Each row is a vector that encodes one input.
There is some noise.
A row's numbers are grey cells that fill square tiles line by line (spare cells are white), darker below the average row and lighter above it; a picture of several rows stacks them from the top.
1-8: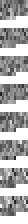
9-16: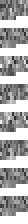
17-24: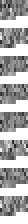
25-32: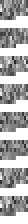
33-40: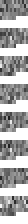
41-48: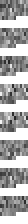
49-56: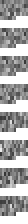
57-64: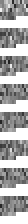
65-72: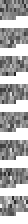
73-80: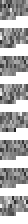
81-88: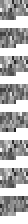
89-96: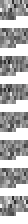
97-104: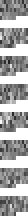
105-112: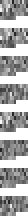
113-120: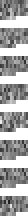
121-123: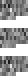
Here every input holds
a point on an 11-point line.
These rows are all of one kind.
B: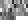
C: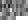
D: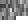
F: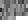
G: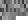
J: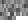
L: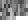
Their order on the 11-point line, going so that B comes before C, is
B, J, G, F, L, C, D.
